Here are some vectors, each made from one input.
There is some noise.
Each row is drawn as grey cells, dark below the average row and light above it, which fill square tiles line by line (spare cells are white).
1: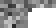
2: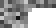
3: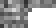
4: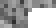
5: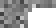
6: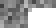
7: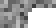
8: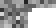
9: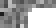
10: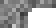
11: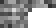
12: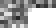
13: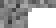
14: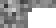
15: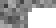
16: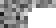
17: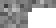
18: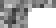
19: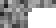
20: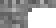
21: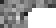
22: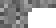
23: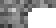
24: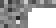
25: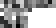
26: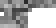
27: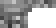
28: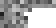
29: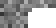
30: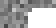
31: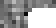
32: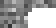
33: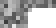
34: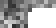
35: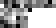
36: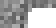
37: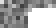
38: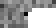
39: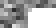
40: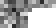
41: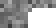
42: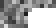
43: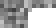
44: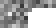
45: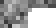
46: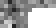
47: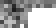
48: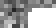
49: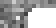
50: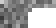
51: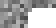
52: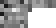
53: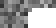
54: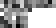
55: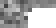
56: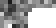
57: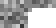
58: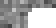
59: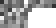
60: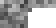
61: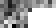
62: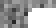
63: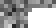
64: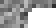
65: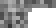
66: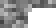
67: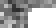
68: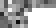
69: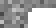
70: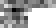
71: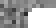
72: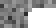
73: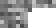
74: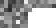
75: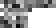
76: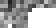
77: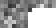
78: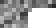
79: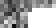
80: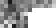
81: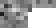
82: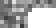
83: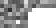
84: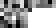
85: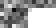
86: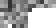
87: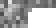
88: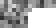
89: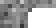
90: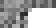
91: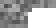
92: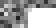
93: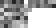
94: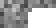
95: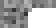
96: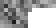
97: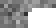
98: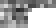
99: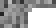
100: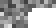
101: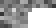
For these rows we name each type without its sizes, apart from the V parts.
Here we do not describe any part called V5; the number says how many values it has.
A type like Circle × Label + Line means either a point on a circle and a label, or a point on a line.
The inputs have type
List(Bool × V5).
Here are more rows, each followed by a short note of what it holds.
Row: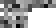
the empty list
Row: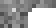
a list of three items
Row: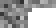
a list of two items
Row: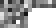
a list of three items
